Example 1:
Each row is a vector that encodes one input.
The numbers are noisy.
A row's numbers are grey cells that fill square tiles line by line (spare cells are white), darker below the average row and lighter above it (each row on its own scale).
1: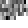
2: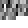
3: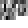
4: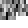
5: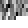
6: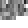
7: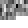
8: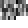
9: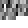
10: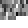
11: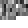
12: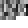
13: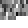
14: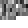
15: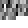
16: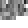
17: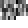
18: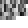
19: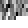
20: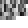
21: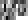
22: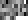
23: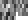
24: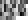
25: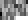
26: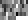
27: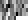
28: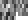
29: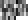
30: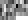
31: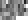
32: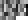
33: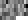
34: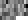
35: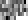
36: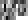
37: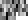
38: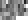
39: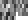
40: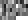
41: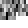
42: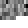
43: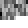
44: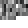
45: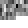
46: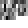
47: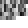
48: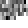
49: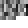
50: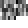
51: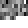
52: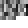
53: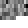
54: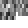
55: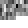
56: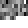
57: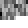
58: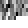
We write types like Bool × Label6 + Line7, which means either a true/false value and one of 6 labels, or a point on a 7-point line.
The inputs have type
Bool × Bool × Bool × Bool.
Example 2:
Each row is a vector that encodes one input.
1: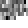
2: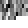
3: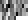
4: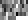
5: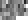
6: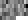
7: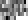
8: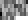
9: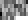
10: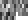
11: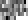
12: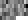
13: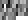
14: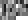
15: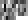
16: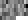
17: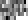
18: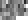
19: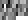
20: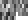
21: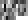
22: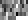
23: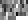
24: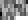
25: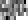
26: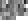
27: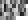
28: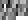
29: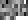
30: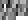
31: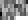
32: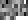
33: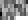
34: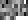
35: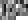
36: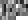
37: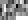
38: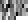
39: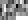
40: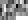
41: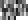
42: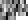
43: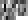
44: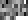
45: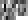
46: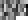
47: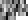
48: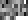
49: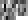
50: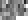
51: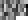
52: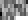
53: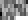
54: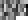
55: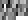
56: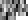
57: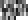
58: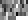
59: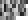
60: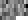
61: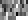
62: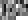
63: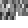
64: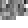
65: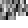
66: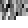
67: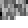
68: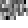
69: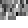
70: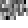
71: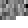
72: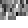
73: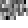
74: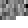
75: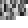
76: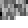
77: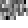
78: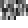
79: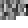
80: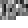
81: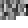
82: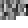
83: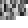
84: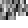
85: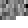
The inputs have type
Bool × Bool × Bool × Bool.
